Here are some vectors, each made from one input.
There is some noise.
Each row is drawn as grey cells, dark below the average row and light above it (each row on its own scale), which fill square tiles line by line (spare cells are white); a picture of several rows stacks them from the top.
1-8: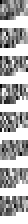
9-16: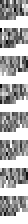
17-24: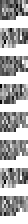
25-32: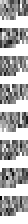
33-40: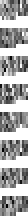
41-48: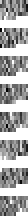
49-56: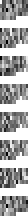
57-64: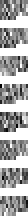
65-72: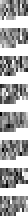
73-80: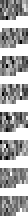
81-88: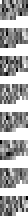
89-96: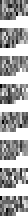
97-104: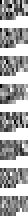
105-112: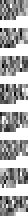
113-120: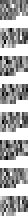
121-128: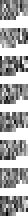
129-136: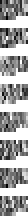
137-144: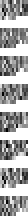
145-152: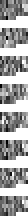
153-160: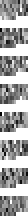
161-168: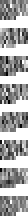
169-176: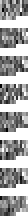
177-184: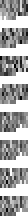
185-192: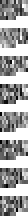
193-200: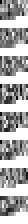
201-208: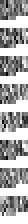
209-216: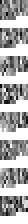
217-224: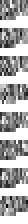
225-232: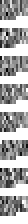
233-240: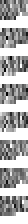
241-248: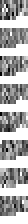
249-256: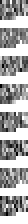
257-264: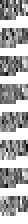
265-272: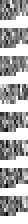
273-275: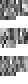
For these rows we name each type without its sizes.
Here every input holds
either a point on a circle, or a node of each of three trees.
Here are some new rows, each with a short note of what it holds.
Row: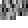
a point on a circle
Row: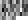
a point on a circle
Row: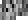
a point on a circle
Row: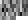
a point on a circle
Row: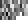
a node of each of three trees
